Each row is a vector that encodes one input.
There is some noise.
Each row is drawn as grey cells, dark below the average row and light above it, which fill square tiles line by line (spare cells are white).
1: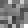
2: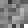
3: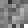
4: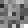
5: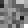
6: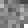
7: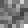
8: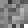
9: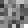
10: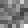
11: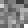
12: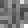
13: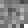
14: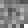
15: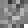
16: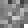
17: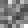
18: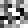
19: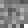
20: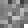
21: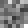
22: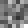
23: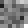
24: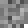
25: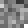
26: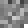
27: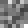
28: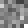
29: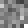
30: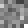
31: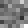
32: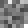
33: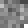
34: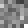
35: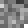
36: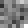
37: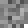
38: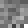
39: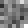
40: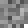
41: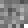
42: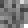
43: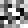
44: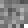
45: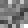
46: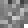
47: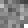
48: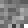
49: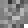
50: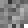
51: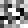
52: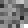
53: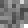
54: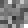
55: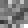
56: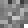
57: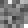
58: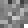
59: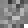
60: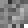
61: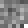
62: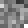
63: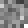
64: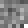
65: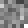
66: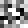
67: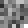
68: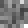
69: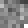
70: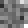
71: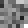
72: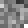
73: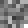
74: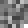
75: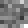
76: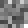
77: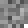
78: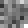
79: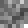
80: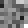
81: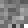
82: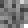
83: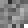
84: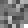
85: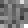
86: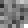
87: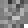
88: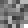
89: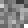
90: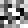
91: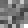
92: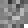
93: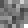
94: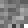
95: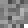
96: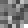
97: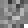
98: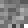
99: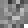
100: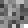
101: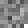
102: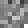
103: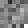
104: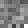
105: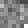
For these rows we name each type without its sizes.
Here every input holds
a list of points on a line.
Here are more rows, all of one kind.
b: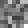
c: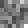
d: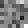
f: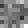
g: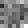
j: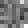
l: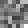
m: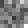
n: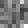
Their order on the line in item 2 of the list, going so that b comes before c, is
b, m, l, c, d, j, n, g, f.
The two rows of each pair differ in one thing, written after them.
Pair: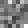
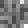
the place on the line in item 1 of the list
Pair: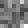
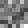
the place on the line in item 1 of the list
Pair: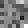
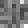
the place on the line in item 1 of the list
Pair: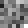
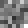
the place on the line in item 1 of the list
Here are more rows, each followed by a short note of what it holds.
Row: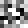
the empty list
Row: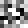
the empty list
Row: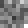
a list of two items
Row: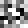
the empty list
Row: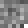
a list of one item
